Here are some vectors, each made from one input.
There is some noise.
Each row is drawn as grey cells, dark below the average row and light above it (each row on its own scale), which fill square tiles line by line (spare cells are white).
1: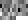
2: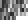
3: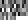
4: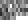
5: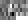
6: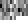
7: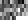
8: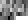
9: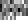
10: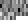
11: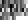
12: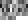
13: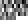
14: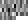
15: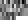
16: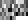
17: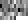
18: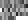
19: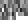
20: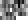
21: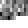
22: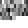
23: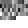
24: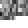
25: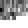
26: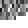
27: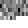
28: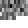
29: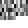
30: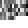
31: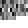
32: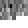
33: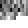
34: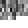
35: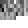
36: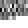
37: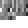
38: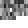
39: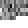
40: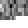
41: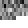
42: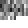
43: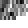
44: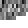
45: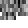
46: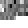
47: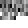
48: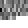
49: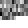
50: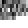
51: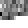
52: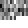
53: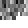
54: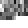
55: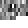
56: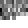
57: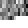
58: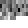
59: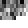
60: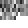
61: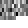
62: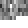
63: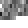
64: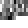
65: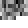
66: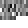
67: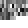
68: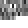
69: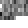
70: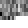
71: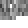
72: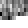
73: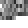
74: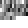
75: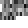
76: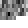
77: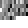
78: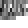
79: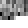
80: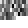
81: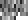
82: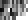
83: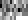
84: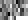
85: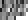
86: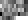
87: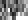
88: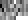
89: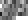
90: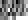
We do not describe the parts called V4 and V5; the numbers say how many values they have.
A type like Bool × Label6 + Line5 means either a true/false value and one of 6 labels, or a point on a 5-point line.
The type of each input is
Bool × (Line3 × Line3 + V4 × V5).
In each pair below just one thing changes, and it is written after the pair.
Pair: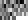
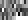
the value of V4
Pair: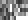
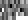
the value of V4
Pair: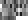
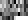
the value of V5
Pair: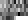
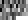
the true/false value
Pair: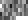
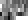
the value of V5
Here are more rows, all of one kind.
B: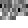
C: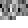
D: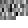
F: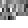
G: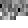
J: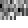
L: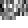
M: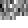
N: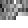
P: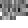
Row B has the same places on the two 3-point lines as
C, F and M.
